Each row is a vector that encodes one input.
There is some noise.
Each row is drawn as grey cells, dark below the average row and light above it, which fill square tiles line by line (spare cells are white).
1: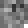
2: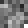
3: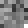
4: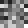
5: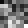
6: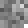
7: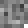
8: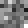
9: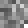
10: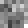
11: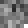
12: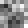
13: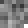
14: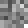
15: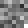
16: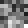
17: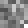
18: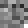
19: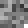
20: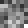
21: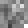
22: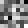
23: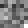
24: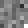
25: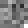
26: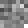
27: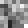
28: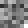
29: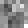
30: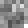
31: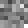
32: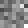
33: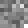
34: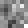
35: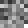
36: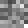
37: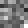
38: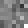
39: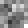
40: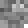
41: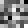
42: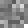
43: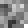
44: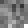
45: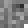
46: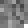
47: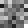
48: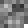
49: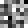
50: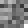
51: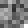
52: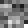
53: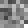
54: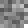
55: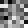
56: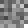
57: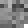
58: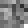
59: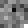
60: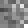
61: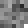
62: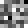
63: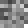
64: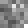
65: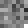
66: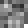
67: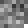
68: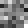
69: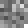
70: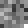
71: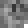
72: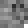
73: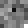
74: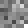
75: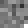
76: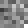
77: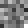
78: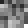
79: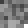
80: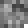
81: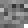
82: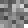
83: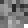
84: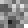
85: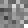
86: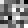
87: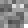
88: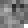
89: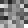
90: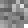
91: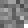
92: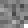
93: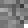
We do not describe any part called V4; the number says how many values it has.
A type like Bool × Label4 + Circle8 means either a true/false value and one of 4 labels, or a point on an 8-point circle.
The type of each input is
List2(Bool × V4).
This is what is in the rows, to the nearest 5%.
All of them are lists of up to two items, each a true/false value and a value of V4: about 5% are empty, 40% hold one and 55% two.
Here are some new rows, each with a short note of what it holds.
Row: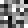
the empty list
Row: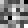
the empty list
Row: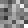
a list of one item
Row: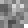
a list of one item
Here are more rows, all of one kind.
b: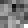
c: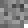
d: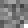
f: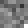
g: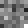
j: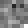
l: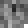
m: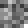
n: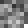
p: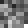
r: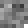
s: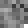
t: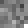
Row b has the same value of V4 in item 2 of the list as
n and r.
